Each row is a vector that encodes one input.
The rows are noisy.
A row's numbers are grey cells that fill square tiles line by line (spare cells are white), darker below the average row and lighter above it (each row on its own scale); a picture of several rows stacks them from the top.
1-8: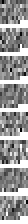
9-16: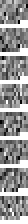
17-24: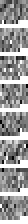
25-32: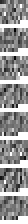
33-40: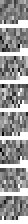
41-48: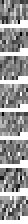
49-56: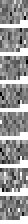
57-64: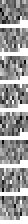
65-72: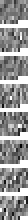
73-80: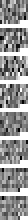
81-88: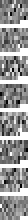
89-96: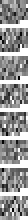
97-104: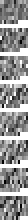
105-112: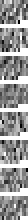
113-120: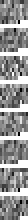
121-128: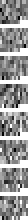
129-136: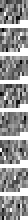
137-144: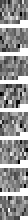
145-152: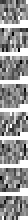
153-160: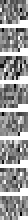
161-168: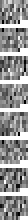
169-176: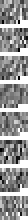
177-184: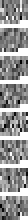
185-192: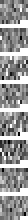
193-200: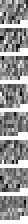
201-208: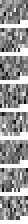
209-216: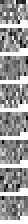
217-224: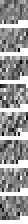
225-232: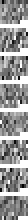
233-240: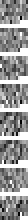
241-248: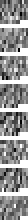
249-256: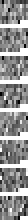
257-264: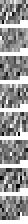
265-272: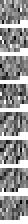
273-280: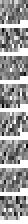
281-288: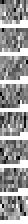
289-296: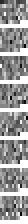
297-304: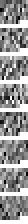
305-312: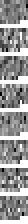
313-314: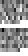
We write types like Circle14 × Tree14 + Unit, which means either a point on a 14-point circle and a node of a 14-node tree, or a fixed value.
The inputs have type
(Bool × Bool × Bool × Bool + Unit) × Line14 + Label8 × Label8.
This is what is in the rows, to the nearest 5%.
About 20% of them hold two labels (each one of 8). The rest hold a point on a 14-point line, together with either a fixed value, or four true/false values.
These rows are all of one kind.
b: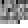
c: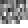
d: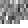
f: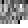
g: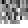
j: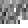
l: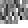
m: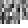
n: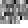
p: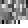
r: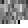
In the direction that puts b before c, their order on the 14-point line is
n, l, g, b, c, f, r, p, m, j, d.
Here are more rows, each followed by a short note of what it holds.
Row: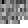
a point on a 14-point line and four true/false values
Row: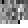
a point on a 14-point line and four true/false values
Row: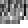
two labels (each one of 8)
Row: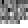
a point on a 14-point line and four true/false values
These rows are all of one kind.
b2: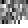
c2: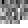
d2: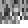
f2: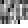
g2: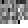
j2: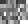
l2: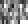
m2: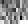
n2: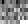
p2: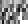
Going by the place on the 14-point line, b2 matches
f2 and l2.
